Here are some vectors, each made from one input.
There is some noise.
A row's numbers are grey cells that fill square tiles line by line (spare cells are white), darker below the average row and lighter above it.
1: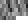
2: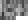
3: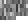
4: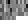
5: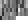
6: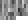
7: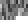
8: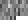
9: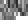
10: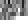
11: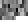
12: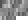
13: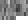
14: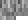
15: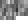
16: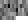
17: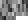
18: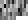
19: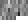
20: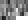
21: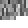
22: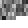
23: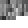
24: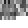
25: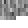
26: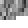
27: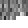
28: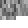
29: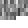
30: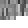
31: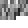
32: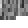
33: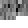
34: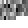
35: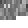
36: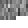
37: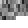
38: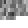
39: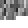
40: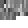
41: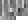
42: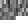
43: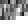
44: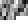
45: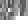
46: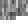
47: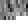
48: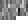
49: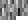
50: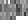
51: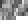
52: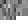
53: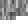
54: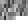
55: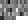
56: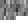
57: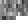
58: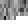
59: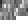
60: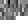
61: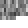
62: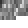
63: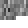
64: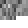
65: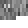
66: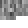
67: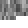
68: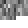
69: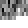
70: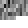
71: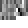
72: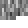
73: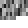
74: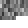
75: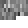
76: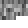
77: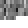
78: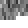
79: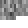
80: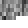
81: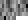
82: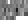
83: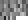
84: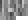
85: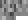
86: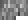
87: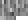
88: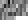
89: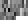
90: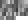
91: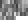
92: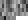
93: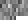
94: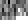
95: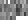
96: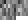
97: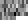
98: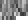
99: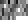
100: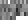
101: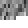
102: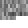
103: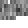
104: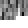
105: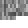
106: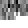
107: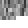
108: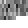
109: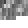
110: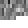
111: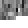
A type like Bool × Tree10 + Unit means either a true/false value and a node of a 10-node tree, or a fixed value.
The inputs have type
(Circle14 + Unit) × Line15.
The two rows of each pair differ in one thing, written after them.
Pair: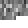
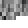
the place on the 14-point circle
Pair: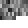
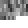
the place on the 14-point circle
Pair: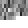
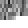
the place on the 14-point circle
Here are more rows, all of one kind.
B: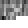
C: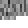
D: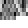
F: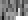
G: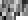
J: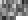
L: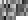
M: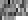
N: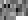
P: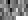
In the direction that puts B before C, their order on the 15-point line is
L, N, F, J, P, B, G, C, D, M.
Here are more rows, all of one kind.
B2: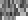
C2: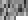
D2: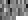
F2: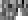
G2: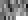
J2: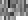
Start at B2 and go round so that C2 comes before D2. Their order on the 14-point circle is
B2, F2, G2, C2, J2, D2.
